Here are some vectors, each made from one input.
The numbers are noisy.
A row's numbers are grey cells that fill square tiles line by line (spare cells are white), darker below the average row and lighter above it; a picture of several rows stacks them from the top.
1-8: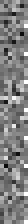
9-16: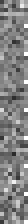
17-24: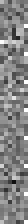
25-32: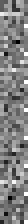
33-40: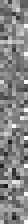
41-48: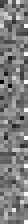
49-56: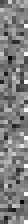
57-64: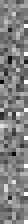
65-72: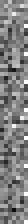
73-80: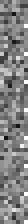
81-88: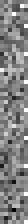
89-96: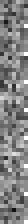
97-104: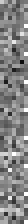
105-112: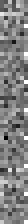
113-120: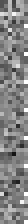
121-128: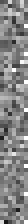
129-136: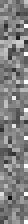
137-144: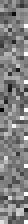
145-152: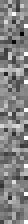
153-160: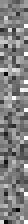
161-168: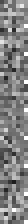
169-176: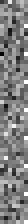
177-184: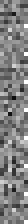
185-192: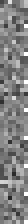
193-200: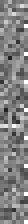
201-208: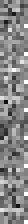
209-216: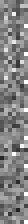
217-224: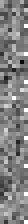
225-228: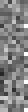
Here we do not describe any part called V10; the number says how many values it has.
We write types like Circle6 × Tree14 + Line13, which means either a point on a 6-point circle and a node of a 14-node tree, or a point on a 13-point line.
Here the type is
(Line6 + V10) × Line11.
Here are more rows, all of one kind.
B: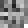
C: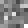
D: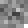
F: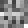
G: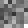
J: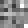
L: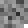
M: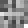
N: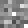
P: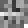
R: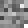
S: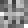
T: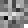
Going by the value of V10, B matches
G, J and R.
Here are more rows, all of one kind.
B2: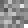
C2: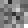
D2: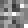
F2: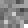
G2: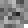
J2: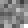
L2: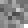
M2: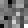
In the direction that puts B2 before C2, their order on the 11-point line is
D2, B2, F2, G2, L2, J2, C2, M2.
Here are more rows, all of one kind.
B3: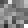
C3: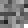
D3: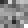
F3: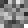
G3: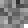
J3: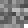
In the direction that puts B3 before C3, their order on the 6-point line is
B3, F3, D3, C3, J3, G3.
